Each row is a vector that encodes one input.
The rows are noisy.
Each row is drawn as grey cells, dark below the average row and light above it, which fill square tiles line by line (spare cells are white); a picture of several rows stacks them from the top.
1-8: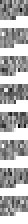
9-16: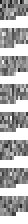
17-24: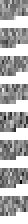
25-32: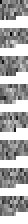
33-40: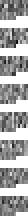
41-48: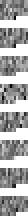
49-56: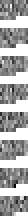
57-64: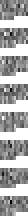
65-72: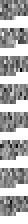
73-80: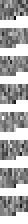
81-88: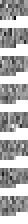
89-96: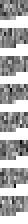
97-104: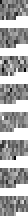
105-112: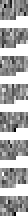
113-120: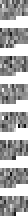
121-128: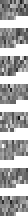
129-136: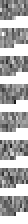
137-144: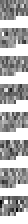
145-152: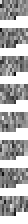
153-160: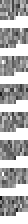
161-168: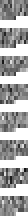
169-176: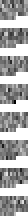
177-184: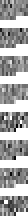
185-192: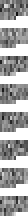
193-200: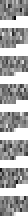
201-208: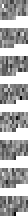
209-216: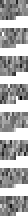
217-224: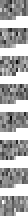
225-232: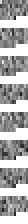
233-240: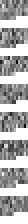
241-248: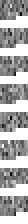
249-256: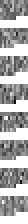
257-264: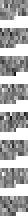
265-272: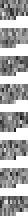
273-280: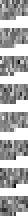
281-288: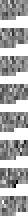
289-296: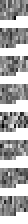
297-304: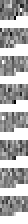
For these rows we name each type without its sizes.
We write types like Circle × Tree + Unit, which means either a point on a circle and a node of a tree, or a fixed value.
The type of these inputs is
Circle × Label.
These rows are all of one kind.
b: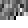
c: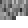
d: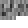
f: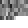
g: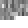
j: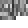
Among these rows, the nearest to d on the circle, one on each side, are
b and f.
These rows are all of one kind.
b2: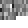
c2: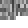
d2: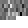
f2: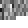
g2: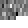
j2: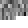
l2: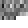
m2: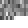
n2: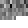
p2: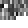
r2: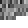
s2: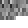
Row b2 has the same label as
c2, f2, j2 and m2.
